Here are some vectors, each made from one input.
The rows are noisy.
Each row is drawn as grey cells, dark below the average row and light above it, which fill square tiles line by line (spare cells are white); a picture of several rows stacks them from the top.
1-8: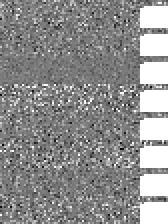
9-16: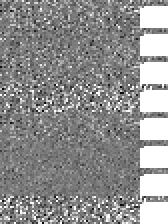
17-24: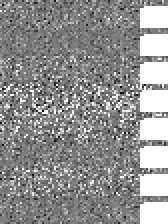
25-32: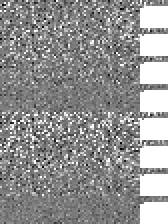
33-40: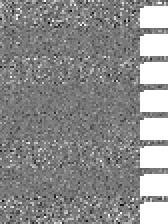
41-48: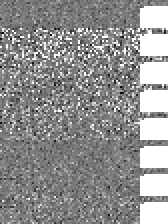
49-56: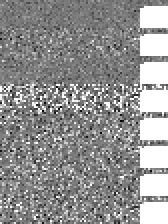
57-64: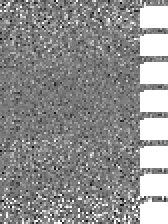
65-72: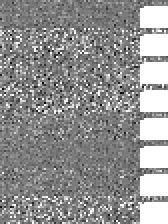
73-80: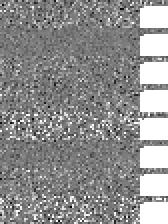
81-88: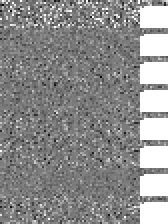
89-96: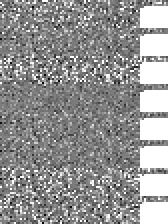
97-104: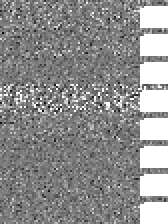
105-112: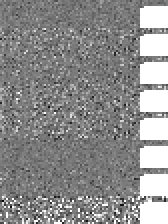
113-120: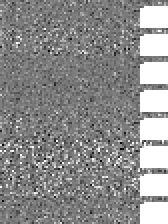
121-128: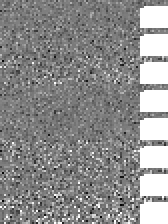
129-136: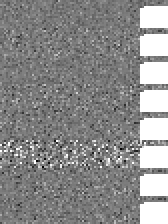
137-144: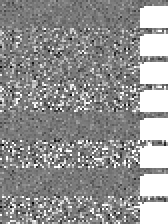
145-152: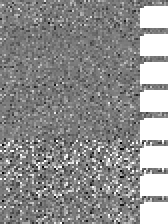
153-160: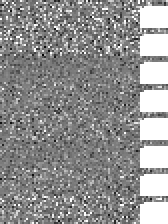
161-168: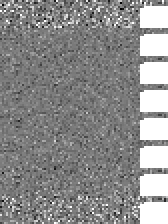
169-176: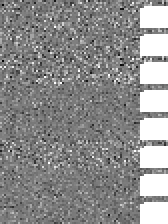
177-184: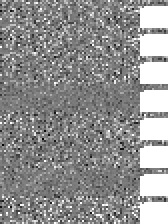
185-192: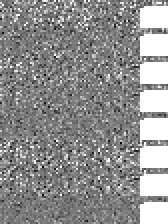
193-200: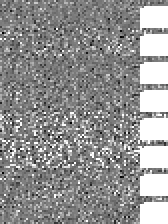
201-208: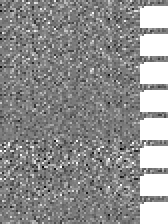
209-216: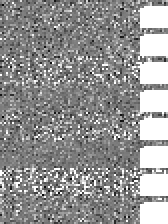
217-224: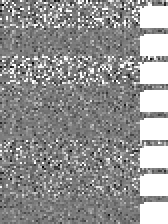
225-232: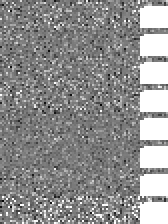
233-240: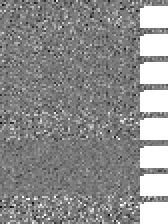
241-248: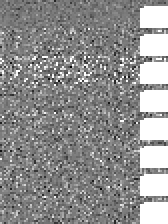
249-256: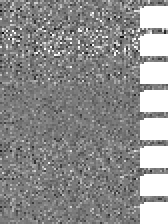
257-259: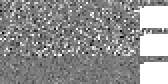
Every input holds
a point on a 9-point circle, together with either a point on a 17-point circle, or three true/false values.
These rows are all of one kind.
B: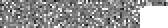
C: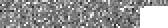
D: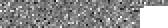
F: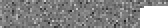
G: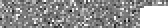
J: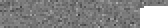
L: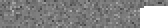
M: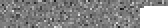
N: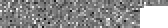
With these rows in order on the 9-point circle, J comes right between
C and L.
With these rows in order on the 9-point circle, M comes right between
B and C.
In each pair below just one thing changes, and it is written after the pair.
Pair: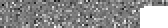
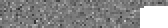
the place on the 9-point circle
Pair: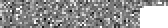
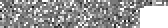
the place on the 17-point circle
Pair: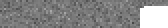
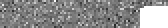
the place on the 17-point circle
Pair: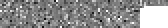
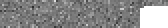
the place on the 17-point circle
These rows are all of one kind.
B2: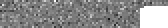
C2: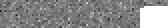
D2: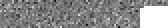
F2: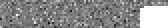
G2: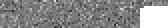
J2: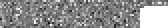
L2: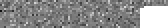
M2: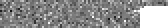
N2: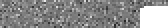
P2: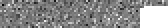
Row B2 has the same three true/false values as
J2 and M2.
